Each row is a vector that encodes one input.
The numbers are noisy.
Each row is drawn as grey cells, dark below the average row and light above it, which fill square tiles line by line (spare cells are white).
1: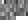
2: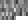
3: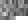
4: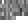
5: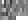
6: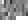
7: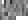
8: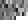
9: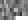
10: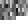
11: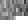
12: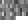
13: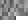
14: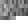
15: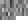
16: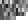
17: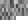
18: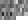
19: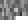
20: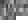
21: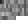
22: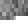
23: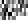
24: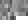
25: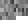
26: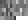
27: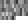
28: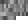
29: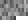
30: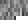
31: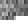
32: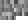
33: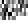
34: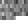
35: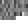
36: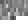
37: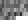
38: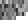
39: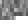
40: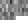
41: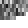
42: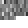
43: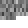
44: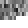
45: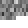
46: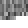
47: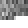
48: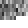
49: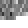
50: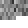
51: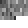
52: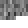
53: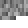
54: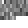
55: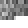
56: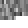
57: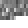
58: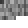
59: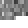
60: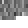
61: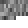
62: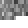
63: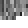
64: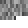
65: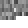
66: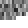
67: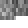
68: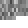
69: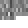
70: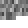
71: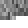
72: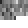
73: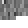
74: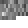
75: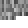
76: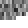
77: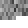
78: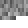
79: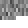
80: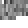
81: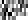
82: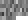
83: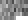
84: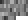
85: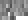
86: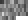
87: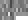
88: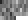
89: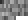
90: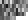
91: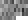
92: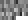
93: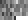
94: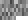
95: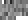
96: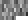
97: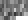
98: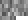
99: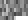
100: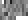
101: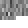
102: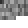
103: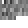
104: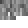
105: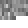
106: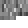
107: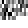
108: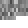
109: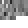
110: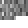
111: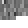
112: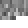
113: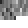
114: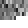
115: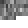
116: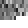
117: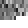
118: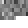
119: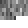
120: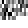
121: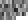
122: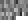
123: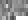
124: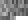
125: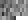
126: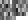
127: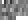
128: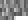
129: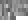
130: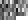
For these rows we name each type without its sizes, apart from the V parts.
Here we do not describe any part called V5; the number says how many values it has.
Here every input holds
a list of items, each a true/false value and a value of V5.
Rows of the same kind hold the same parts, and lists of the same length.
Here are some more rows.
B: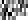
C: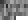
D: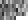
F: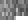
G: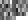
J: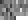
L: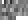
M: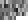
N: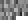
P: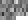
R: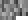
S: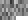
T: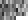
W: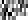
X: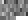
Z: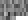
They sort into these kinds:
B, W
C, J, L, P, Z
D, G, M, T
F, N, R, S, X

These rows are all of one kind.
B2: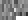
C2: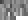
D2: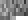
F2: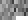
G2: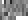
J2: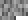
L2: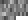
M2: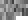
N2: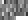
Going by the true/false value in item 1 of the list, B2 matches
D2, L2 and N2.
